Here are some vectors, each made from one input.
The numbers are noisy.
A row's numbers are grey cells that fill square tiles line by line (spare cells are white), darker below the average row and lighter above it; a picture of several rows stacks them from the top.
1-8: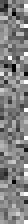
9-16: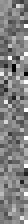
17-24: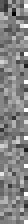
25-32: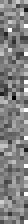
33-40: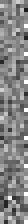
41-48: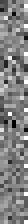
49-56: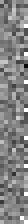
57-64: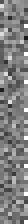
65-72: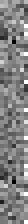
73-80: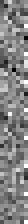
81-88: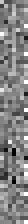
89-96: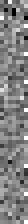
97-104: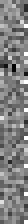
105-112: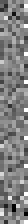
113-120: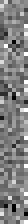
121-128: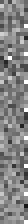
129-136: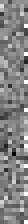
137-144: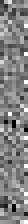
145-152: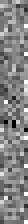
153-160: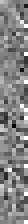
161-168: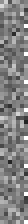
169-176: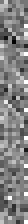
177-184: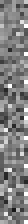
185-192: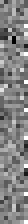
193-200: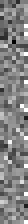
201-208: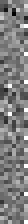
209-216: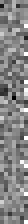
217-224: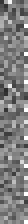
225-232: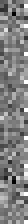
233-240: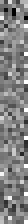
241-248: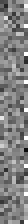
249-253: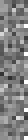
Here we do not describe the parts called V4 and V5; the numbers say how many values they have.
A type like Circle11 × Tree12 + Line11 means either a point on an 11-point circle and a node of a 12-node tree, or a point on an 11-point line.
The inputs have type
(Bool × V5 + V4) × (Line3 × Line6 + Unit) + Line12.
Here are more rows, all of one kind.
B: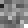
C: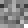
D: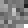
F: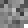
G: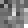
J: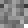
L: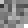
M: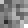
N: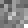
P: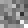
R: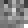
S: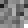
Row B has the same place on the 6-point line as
C, P and S.
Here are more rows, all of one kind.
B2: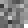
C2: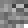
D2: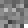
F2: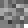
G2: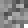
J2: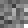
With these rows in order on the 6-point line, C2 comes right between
G2 and J2.
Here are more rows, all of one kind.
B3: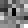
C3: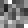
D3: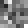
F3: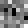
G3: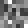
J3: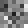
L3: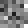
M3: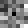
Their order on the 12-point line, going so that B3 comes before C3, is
F3, B3, M3, L3, J3, D3, G3, C3.
